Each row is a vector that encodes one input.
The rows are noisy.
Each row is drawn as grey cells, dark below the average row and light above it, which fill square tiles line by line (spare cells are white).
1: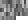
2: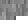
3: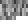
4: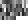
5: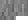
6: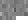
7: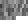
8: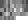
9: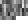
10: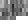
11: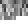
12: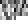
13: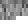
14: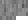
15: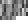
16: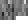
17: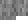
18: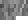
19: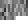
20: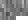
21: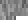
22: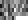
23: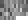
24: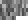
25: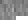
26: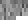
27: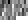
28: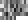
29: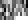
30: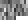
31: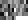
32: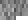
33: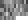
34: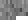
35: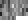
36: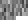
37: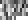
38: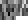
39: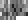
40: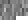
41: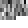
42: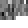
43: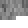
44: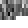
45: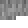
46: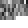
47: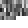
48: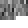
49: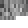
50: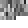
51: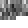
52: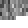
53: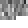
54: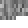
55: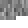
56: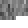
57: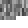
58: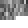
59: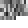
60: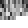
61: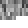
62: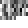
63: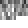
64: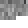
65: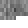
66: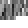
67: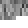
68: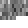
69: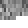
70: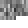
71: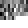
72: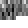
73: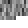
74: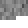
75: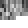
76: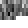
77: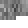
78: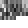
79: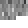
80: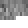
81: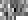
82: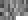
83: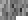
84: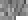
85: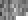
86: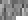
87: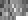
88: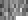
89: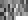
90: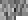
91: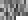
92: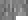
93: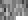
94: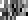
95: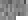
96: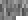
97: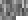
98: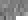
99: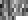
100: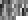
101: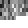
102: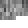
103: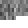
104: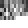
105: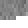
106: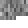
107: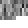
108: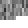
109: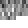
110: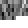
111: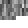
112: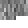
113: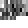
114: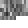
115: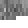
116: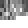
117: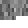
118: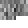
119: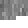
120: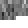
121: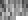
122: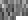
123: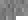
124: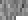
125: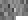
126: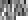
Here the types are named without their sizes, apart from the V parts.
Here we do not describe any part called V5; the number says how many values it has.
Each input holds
a point on a line and a value of V5, together with either a fixed value, or three true/false values.
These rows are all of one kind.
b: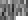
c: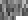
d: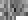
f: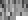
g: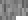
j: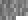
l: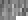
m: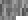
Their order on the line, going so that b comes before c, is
b, g, j, l, d, f, m, c.
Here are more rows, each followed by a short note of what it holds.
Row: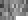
a point on a line, three true/false values and a value of V5
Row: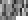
a point on a line and a value of V5
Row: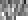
a point on a line, three true/false values and a value of V5
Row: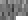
a point on a line, three true/false values and a value of V5
